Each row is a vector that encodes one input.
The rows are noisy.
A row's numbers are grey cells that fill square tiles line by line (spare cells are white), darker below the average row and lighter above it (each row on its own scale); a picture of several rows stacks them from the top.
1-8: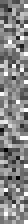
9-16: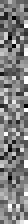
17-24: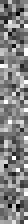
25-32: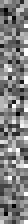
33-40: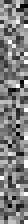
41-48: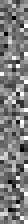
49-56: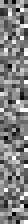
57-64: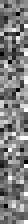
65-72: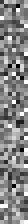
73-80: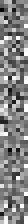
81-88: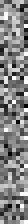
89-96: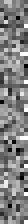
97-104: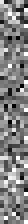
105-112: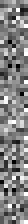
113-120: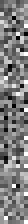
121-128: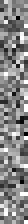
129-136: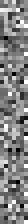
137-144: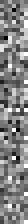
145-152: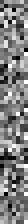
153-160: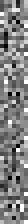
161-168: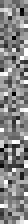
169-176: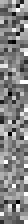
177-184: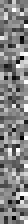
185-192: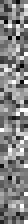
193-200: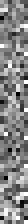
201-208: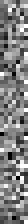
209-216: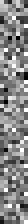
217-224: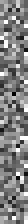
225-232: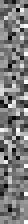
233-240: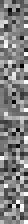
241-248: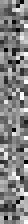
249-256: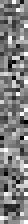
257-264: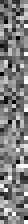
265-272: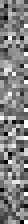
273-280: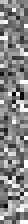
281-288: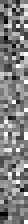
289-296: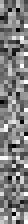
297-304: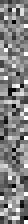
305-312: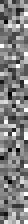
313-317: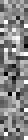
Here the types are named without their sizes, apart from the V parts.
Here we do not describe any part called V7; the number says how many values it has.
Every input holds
a value of V7, together with either a point on a circle and a true/false value, or a fixed value.
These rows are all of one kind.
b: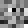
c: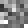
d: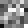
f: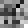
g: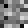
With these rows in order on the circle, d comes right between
c and g.
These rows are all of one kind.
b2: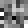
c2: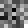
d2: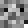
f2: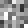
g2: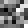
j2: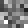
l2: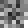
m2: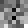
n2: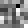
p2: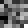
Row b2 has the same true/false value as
d2, f2 and l2.
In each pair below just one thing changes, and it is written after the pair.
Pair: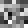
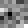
the value of V7
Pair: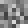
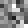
the true/false value
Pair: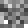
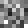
the true/false value
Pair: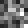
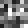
the true/false value
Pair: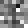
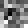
the value of V7
